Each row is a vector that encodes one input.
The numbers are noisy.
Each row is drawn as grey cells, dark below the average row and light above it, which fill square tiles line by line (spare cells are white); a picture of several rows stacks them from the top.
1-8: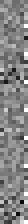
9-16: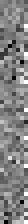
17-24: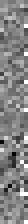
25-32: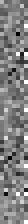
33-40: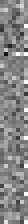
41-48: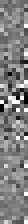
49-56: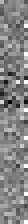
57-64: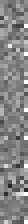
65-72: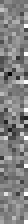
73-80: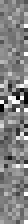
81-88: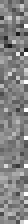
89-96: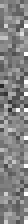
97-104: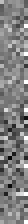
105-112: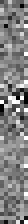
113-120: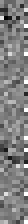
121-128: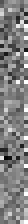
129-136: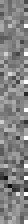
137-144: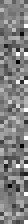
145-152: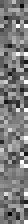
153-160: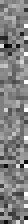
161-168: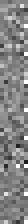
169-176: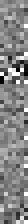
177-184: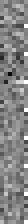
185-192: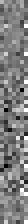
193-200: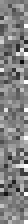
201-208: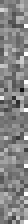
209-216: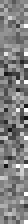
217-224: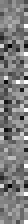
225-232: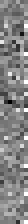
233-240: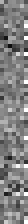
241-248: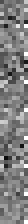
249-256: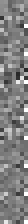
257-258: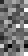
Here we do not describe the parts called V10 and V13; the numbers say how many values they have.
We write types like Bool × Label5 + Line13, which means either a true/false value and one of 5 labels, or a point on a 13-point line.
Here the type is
(Label7 × V13 + Label8) × V10 + Unit.
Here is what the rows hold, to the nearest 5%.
A few of them hold a fixed value. The rest hold a value of V10, together with either one of 7 labels and a value of V13, or one of 8 labels.
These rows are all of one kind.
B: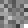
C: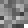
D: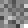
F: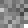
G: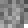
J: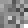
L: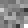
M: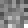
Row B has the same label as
D and L.
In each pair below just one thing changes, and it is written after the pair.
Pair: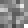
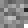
the value of V10
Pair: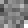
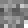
the value of V10
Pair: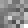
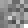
the value of V13
